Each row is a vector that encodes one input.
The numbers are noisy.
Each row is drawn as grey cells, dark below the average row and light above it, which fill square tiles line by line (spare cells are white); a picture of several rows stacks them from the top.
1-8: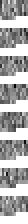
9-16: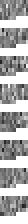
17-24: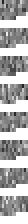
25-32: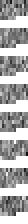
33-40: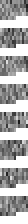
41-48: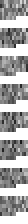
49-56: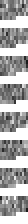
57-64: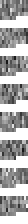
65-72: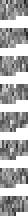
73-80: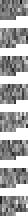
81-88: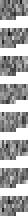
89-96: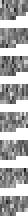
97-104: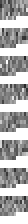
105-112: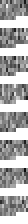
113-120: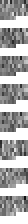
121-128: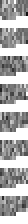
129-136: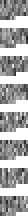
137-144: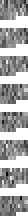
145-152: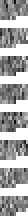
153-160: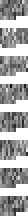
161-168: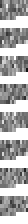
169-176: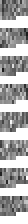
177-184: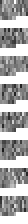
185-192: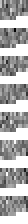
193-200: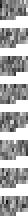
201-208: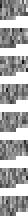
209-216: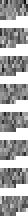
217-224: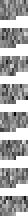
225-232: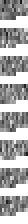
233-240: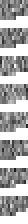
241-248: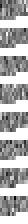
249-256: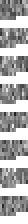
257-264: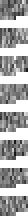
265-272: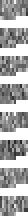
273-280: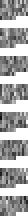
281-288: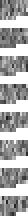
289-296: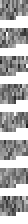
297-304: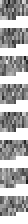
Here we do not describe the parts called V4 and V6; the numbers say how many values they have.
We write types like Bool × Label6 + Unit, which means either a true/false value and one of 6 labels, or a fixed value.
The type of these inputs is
(Bool × Bool × Bool + Line9) × V4 + Line5 × V6 + Tree8.
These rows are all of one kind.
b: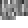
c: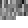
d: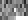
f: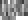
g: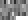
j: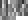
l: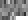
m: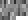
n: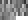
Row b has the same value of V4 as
c, f and j.
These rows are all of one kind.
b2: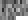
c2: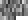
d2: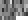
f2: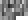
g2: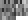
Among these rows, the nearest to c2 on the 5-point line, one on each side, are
f2 and g2.
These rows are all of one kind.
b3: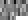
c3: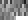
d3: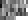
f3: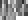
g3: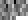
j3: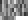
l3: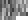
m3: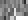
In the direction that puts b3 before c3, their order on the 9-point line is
f3, g3, b3, c3, d3, j3, l3, m3.
